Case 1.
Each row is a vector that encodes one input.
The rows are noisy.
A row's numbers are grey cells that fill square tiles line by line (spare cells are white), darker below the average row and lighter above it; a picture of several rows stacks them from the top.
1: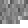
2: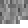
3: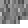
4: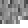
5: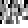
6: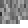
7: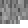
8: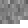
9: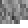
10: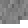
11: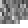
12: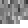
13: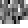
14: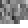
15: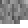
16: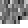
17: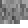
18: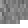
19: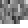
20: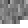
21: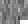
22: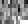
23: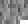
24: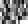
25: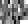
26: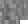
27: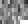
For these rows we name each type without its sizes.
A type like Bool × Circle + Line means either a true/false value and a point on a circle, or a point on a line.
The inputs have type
Line.
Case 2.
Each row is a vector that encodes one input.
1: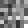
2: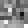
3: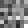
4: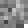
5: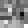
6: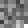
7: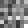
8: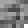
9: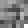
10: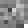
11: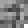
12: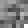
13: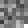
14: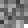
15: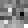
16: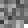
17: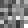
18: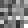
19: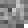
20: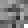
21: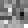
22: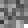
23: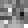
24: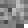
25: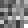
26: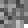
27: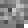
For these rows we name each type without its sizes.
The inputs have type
Line.
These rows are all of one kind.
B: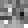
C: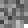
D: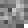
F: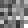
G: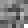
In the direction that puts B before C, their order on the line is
B, C, G, D, F.
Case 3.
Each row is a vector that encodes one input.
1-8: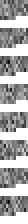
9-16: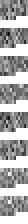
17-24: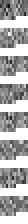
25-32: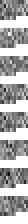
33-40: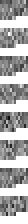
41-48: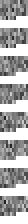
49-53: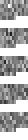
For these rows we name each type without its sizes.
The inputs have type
Label.
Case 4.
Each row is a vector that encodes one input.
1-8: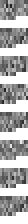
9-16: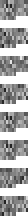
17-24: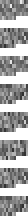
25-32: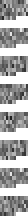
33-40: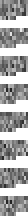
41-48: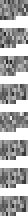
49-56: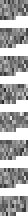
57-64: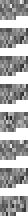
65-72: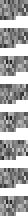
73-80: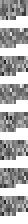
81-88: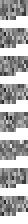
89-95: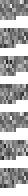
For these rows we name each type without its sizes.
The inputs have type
Label.
